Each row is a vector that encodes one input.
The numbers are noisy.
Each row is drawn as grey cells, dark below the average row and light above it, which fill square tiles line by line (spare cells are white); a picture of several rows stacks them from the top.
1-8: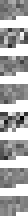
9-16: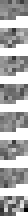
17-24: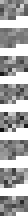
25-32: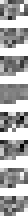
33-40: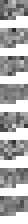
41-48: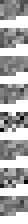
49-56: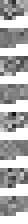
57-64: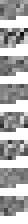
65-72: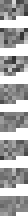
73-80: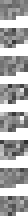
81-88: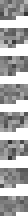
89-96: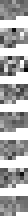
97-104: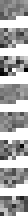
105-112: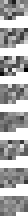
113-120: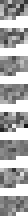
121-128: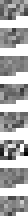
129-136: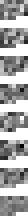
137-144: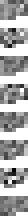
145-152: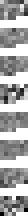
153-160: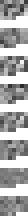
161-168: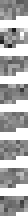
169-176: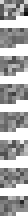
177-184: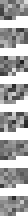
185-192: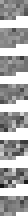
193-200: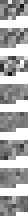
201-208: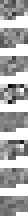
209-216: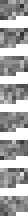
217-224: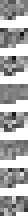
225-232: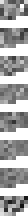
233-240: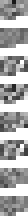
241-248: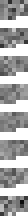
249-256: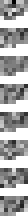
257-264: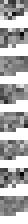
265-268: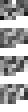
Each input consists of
a point on a 15-point circle.
